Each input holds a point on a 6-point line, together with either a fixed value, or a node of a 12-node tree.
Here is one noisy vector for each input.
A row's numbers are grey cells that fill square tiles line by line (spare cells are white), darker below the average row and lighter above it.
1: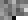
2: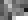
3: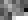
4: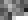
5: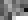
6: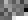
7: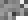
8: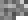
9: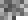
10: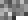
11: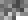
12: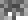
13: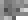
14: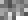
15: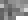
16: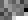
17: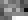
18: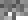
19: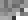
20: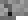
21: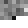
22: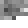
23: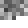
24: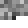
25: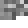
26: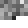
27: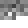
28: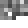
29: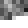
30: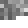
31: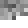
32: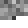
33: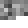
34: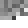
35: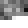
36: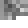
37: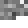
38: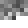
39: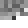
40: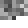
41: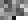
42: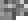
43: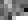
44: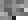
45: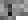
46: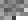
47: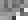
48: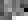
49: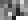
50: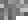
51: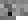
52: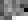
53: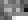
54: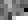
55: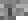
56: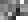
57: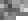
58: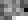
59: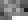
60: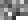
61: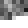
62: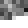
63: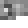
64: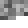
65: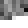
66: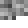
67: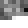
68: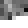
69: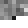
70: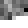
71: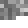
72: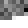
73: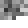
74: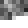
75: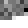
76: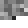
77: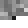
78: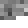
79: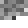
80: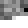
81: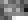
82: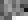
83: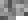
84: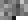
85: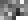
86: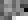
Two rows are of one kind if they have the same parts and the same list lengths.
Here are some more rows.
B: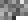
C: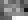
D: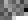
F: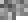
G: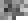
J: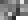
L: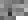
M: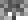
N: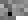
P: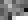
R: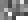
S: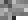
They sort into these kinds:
B, F, G, J, L, M, N, R, S
C, D, P

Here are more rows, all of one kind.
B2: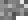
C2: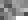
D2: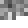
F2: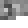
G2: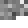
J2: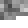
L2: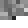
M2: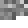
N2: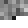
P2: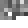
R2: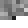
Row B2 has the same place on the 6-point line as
G2, L2, N2 and R2.
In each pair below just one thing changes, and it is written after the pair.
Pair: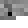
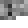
the place on the 6-point line
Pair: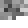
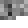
the node of the tree
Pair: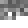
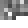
the node of the tree
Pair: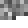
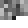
the place on the 6-point line
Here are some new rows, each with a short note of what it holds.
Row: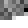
a point on a 6-point line
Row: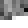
a point on a 6-point line
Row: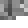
a point on a 6-point line and a node of a 12-node tree
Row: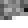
a point on a 6-point line
